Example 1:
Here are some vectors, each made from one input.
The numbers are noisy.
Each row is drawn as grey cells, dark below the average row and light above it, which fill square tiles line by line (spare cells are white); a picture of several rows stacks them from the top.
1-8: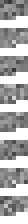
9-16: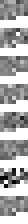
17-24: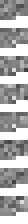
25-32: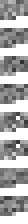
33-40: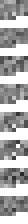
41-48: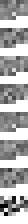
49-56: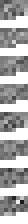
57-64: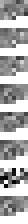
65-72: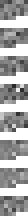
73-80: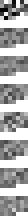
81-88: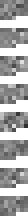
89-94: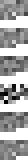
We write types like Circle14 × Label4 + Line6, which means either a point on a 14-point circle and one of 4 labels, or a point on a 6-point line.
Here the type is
List2(Line6).
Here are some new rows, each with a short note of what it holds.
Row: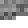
a list of two items
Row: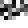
the empty list
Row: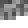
a list of two items
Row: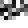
the empty list
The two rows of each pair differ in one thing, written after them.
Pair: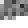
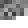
the place on the 6-point line in item 1 of the list
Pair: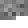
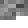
the place on the 6-point line in item 2 of the list
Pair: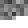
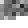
the place on the 6-point line in item 1 of the list
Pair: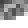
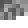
the place on the 6-point line in item 2 of the list
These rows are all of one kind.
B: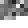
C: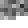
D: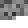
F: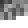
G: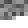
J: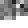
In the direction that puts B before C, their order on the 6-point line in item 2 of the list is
D, B, G, J, F, C.
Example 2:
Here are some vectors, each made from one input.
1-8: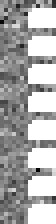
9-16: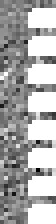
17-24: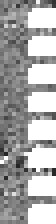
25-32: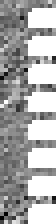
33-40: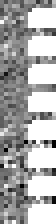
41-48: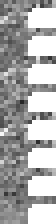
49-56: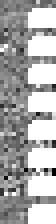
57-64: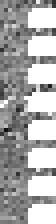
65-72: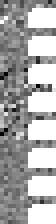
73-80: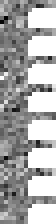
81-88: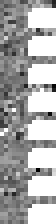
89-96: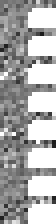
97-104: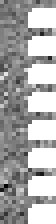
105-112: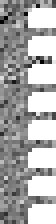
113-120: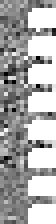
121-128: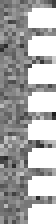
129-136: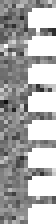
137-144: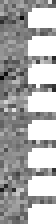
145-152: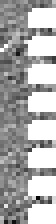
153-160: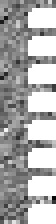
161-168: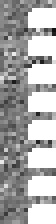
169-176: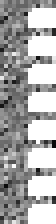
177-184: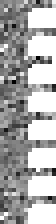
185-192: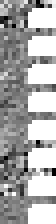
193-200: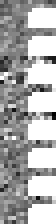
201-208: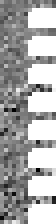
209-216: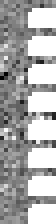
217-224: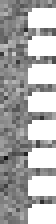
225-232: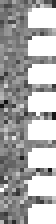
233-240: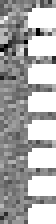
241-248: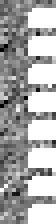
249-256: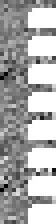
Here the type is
Bool × Line13 × Line14.
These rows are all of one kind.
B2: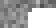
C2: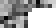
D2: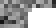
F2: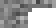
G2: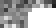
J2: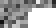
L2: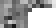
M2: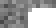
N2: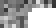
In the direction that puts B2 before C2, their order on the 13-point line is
B2, C2, F2, D2, G2, M2, J2, L2, N2.
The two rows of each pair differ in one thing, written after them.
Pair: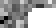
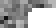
the true/false value
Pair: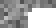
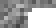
the place on the 13-point line
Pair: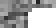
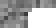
the true/false value
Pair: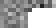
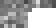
the true/false value
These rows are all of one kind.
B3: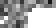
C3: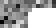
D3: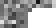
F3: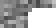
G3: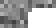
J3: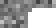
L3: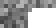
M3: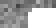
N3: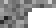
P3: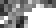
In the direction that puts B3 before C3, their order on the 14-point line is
G3, L3, P3, B3, J3, D3, F3, M3, C3, N3.
